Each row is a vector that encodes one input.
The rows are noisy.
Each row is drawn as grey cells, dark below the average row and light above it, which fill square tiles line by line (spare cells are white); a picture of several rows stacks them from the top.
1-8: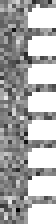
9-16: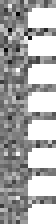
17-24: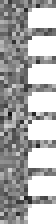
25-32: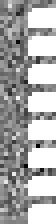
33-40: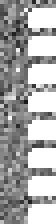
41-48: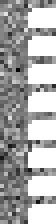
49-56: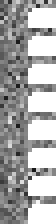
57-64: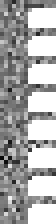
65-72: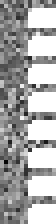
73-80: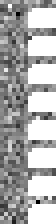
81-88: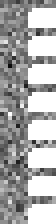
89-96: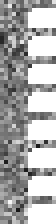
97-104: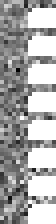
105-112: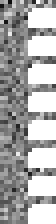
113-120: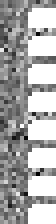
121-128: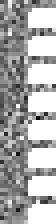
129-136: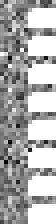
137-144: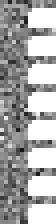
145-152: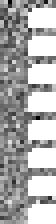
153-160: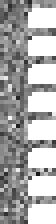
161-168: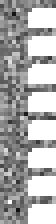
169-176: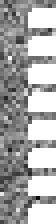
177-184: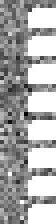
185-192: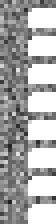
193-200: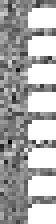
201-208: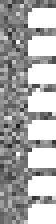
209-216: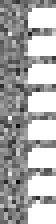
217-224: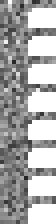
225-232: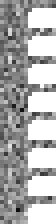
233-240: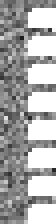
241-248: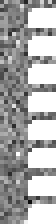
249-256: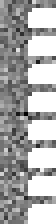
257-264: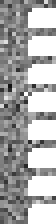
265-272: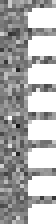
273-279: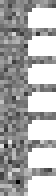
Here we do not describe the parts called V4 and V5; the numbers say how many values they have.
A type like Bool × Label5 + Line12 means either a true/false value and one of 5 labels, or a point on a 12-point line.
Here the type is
(Bool × Bool × Bool + Unit) × Line11 × V5 + V4.
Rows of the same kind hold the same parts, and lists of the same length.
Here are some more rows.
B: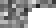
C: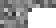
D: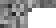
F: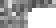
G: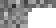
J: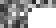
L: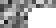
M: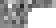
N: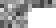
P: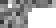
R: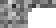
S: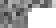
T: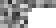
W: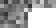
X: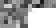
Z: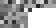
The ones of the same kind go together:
B, D, G, N
C, F, M, P, R, S, T, W, X
J, L, Z

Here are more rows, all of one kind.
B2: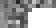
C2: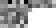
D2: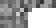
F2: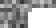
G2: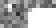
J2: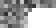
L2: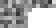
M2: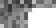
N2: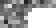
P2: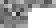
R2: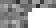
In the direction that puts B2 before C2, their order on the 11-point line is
D2, B2, R2, N2, C2, P2, M2, J2, F2, G2, L2.
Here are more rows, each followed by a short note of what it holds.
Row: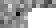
a point on an 11-point line and a value of V5
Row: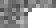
a point on an 11-point line and a value of V5
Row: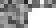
a point on an 11-point line and a value of V5
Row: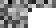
a value of V4
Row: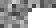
a point on an 11-point line and a value of V5
